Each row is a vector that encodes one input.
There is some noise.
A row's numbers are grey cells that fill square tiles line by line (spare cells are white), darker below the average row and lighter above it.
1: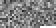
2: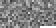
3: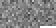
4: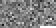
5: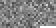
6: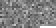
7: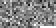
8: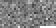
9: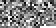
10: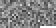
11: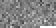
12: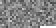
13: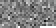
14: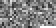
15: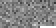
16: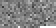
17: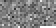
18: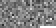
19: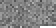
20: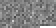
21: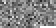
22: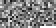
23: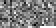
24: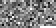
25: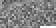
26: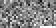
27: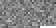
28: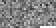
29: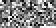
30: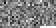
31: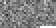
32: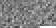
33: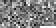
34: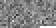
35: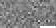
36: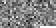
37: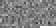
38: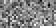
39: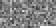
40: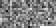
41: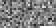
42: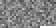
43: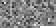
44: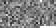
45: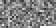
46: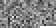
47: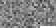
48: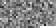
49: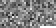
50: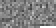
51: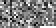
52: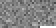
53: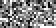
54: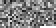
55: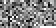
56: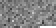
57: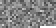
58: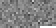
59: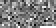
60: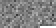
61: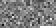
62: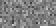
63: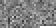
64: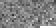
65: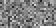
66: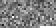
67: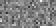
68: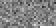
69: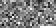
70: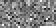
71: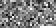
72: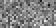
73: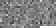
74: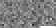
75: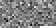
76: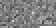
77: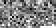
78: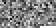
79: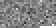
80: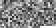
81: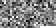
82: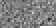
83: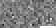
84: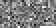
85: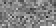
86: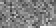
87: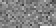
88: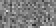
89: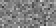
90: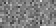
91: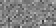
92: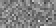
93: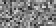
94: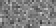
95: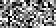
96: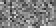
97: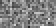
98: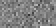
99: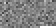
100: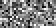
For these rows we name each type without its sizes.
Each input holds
a label, together with a list of points on a line.
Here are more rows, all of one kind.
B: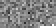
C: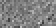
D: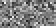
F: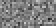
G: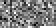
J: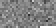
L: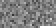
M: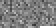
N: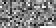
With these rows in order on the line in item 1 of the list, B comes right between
C and L.
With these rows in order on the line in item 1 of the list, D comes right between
F and N.
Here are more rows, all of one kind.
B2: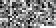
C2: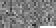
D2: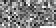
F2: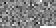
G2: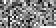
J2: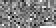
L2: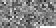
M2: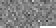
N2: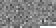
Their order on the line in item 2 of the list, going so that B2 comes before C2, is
G2, J2, B2, M2, C2, D2, N2, L2, F2.
